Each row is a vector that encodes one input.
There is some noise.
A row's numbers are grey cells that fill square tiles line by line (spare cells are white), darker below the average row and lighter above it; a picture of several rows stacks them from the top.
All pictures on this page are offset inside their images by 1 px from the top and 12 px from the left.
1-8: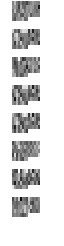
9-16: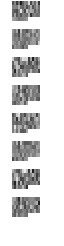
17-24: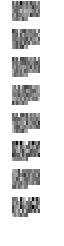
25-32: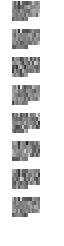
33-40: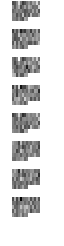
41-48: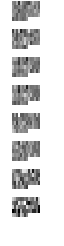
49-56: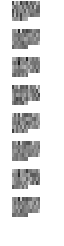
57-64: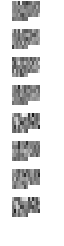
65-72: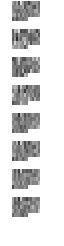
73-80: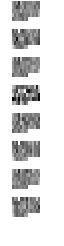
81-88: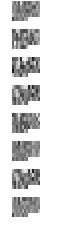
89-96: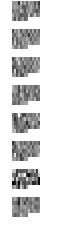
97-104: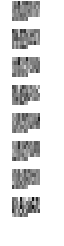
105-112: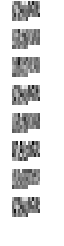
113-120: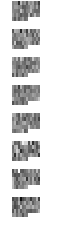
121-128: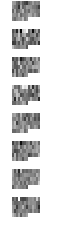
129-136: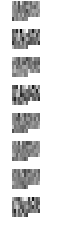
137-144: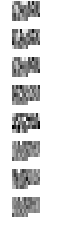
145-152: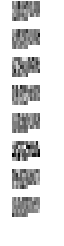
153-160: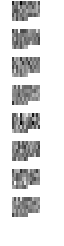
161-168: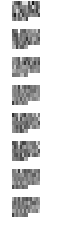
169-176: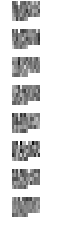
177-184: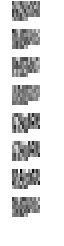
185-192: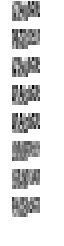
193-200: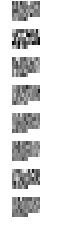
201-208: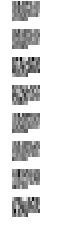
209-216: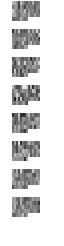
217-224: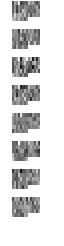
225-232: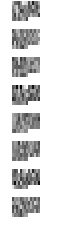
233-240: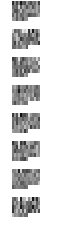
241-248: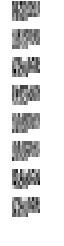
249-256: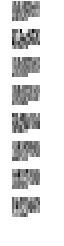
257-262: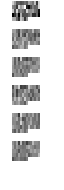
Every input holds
a list of up to two items, each either a point on a 5-point line and a true/false value, or a point on a 6-point line.
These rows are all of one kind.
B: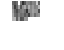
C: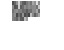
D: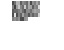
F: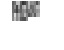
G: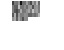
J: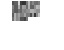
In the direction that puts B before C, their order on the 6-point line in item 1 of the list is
B, C, D, G, J, F.
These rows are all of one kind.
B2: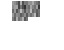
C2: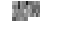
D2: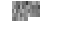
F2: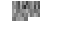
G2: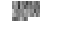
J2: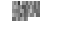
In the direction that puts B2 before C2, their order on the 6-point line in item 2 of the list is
J2, B2, D2, F2, G2, C2.
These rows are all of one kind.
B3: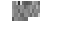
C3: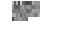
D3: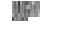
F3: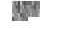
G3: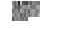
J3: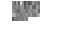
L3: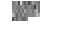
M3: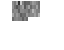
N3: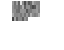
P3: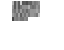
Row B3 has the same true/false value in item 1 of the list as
J3 and L3.
